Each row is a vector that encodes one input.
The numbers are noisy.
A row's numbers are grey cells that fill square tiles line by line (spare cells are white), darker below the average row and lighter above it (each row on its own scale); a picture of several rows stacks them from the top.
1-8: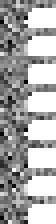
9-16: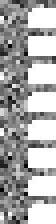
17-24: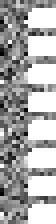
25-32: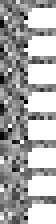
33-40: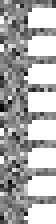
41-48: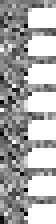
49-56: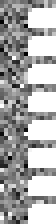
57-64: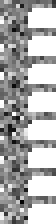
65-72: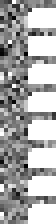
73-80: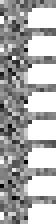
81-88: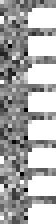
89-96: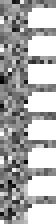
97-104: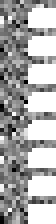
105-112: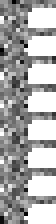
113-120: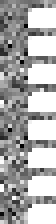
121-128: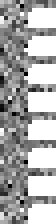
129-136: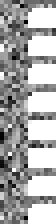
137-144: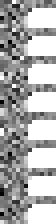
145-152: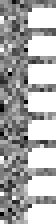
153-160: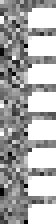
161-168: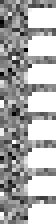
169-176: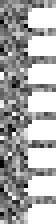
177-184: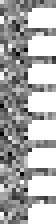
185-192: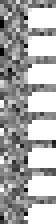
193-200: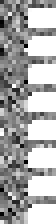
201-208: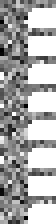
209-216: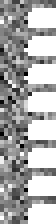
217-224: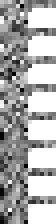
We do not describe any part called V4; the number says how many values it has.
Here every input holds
either a point on a 10-point circle, or one of 10 labels, or a true/false value and a value of V4.
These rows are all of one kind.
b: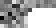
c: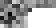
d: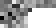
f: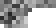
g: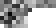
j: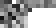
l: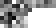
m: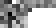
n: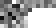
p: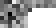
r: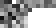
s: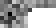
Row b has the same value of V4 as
d and n.
